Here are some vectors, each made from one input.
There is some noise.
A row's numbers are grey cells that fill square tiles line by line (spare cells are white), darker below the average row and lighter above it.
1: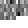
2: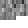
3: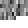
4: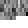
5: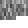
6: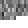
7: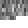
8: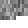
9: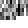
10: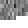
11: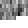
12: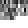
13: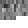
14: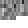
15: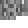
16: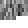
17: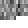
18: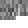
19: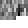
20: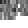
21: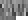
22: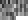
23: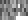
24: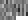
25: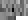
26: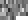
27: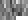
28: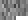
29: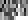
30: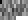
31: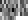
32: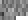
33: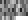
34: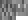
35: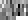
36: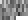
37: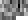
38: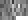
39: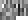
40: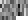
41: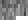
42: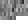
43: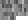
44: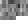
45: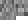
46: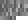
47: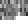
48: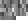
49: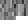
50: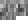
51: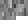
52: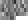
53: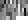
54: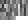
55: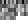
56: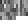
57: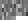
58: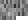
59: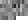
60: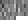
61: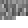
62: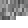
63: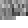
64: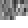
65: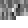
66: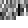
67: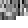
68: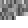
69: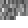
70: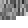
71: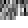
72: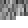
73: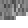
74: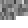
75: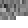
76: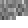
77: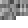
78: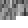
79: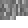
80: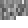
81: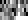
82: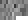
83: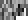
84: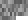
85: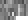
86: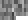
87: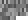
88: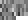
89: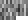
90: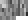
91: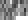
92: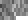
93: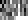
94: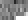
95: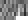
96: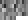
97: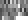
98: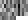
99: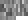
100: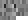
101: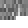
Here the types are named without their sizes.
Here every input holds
a point on a circle, together with either a point on a circle, or four true/false values.
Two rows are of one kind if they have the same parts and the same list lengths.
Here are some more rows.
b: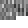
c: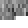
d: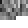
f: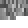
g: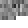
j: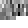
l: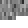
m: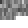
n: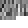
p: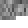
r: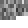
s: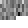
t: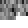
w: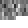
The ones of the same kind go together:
b, c, d, j, l, m, t
f, g, n, p, r, s, w

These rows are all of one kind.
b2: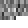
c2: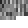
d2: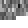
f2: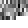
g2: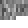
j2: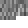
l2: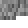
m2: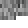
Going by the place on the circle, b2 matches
c2 and g2.
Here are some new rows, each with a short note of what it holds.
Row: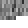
a point on each of two circles
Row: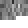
a point on a circle and four true/false values
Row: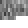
a point on each of two circles
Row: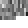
a point on each of two circles
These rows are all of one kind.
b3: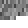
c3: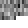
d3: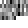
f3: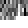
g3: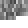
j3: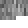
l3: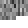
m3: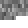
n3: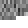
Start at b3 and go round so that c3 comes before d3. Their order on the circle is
b3, n3, l3, c3, f3, d3, g3, m3, j3.
